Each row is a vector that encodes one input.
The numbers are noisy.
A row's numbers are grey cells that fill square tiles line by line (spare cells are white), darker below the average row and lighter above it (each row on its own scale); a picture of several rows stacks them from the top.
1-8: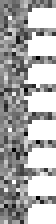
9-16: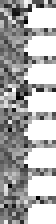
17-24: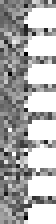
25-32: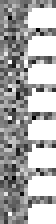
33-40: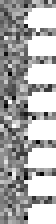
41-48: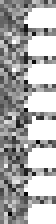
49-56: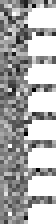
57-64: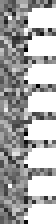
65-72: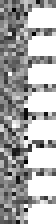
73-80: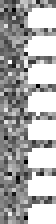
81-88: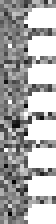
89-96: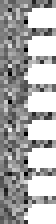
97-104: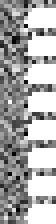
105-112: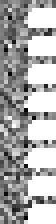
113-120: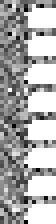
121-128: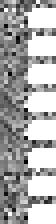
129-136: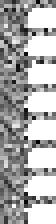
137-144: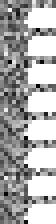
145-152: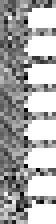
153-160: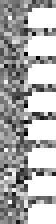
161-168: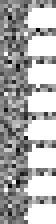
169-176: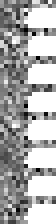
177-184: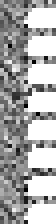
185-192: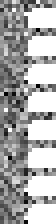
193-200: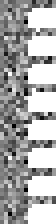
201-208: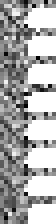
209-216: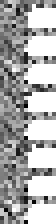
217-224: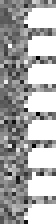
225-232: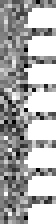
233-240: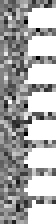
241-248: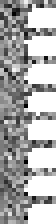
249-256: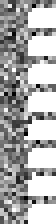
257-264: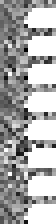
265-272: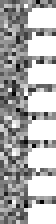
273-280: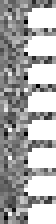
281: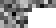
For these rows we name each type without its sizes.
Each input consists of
four true/false values.
